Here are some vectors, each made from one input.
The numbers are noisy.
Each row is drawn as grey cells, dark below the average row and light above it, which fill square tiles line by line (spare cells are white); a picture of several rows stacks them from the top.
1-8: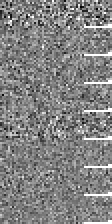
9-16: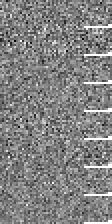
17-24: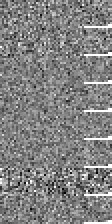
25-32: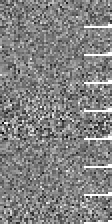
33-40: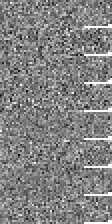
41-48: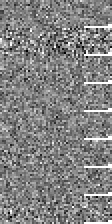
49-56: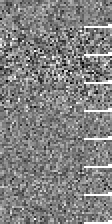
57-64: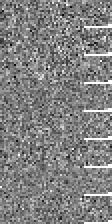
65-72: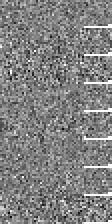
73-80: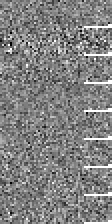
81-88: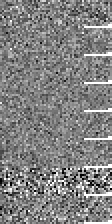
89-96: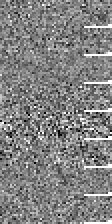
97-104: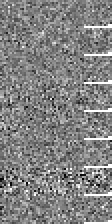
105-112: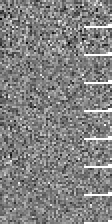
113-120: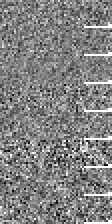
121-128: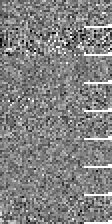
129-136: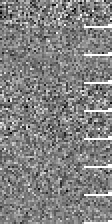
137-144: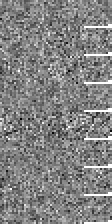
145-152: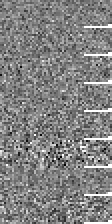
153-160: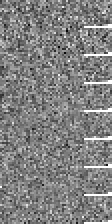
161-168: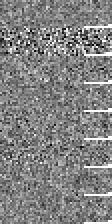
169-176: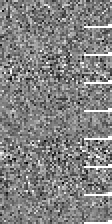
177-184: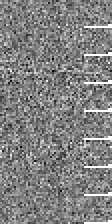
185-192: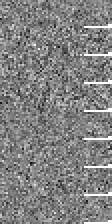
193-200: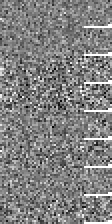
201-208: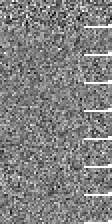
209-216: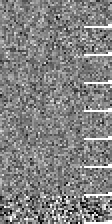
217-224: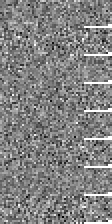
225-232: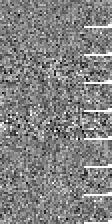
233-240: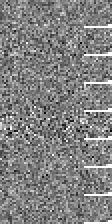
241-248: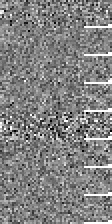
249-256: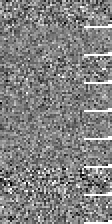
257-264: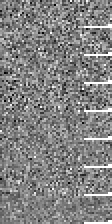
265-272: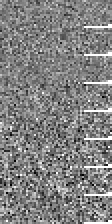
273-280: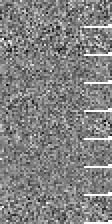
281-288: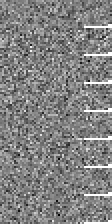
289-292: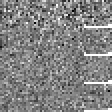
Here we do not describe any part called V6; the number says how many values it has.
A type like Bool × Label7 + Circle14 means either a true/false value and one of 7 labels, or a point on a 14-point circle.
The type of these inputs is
(Label7 + Tree14) × V6.
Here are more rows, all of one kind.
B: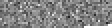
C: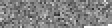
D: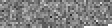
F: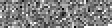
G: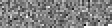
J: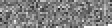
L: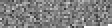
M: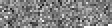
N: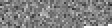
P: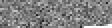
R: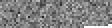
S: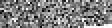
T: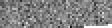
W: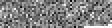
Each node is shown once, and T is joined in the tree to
G, N and W.
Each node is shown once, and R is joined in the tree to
N.
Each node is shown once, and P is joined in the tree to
D and W.
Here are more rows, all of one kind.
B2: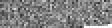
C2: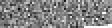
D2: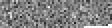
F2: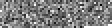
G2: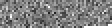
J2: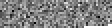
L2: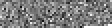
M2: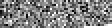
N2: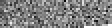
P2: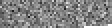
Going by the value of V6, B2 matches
C2, J2, N2 and P2.
